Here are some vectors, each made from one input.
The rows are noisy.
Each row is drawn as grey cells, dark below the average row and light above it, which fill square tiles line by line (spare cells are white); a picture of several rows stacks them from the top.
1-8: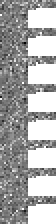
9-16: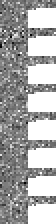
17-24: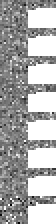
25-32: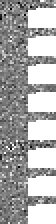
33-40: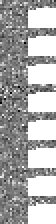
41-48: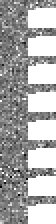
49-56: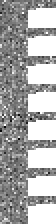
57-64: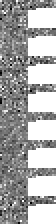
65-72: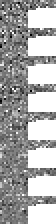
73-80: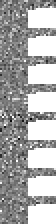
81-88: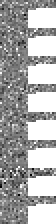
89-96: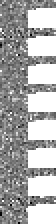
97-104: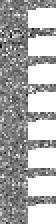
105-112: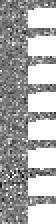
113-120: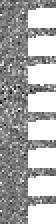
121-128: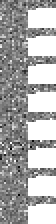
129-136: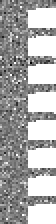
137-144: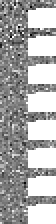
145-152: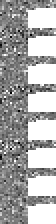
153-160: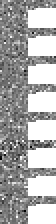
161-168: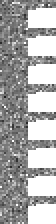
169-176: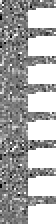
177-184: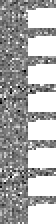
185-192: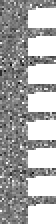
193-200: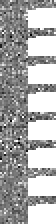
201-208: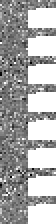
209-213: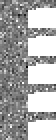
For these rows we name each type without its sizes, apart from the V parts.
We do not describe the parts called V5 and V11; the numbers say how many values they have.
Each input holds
either two labels, or four true/false values, a value of V5 and a value of V11.
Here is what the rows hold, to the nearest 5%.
About 20% of them hold two labels. The rest hold four true/false values, a value of V5 and a value of V11.
